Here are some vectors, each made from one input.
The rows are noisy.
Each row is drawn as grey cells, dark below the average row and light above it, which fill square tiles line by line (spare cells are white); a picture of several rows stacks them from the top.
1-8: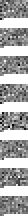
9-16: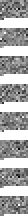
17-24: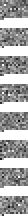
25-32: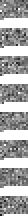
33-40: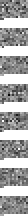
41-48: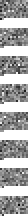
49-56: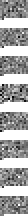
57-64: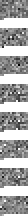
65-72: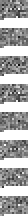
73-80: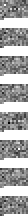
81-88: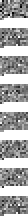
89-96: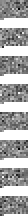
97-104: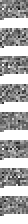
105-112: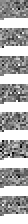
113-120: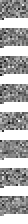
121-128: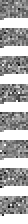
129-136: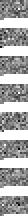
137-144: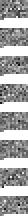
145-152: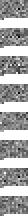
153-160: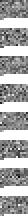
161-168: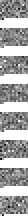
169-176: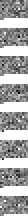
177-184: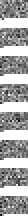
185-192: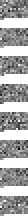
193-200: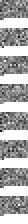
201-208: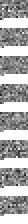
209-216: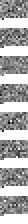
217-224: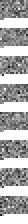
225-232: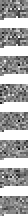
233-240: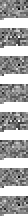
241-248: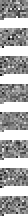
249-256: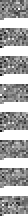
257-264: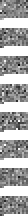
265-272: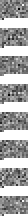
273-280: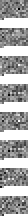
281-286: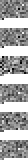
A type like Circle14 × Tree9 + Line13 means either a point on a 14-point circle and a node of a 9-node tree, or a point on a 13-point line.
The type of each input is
List2(Line6).
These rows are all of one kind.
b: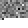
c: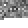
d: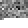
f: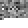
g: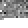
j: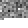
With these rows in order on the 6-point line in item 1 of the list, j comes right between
c and g.
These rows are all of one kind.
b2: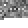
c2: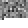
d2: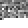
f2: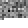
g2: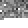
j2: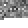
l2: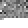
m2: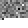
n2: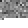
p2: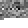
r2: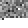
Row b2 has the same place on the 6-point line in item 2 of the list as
d2, g2 and j2.
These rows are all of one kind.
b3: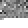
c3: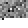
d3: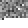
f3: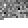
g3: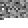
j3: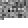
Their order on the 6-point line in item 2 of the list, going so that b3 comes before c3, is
f3, b3, j3, g3, d3, c3.
